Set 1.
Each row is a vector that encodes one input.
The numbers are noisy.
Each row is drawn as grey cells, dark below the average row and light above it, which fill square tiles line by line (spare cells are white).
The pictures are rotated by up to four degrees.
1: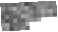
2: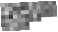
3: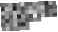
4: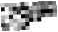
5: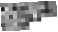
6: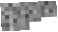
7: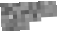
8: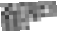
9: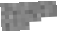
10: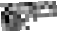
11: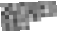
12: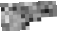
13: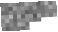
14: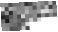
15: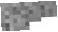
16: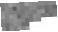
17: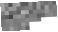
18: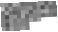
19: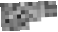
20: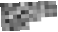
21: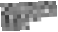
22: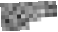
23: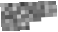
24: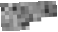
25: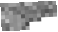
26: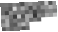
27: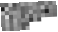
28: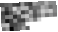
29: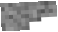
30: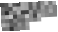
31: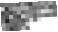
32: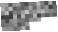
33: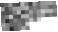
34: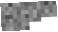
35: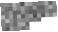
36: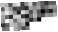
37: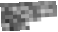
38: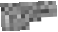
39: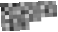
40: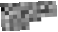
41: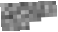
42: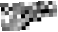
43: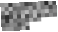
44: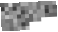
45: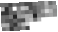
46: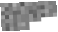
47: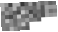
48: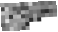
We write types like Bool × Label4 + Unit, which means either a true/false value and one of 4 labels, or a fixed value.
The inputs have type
Bool × (Tree7 + Unit).
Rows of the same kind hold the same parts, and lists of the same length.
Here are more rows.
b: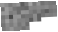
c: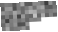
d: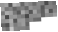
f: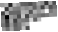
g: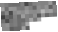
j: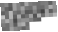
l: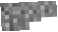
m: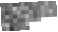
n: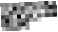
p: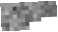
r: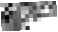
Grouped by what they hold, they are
b, g, l, m, n, p, r
c, d, f, j

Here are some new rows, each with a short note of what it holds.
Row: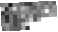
a true/false value
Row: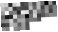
a true/false value
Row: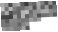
a node of a 7-node tree and a true/false value
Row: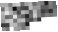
a true/false value
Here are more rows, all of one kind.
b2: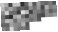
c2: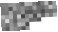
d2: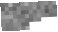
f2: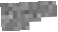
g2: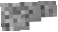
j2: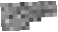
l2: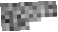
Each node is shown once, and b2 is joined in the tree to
d2, g2 and l2.
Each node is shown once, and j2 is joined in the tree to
d2.
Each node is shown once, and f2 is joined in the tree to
l2.
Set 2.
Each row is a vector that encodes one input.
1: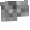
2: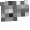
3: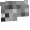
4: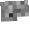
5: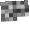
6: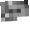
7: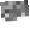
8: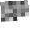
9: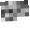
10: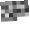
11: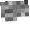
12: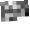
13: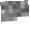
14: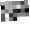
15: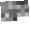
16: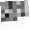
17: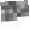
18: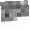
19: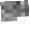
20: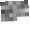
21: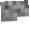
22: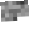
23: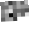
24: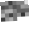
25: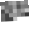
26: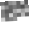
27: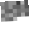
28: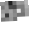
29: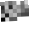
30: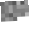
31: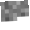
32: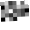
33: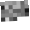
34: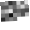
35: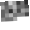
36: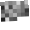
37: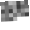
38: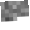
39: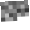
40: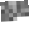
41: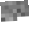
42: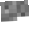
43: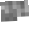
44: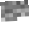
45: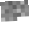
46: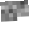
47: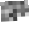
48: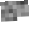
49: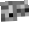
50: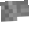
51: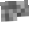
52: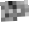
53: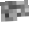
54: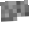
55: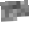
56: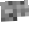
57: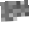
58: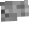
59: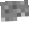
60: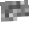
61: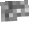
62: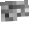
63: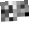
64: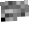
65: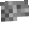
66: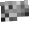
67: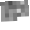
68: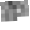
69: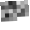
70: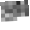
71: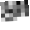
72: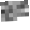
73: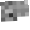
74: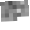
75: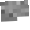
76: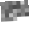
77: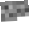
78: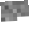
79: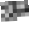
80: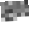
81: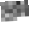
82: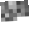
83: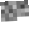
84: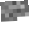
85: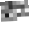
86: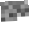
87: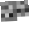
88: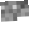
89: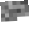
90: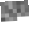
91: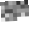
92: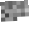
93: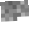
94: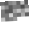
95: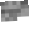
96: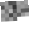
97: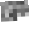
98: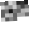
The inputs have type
List2(Line6).
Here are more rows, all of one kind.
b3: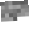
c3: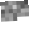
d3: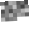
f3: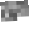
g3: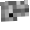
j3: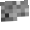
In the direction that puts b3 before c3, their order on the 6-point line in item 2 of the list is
b3, j3, c3, d3, f3, g3.
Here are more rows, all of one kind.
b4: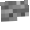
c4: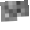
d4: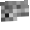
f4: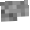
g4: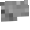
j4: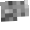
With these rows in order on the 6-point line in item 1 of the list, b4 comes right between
d4 and g4.
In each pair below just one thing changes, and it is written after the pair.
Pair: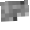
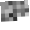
the place on the 6-point line in item 2 of the list
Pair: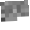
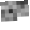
the place on the 6-point line in item 1 of the list
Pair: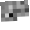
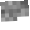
the place on the 6-point line in item 2 of the list
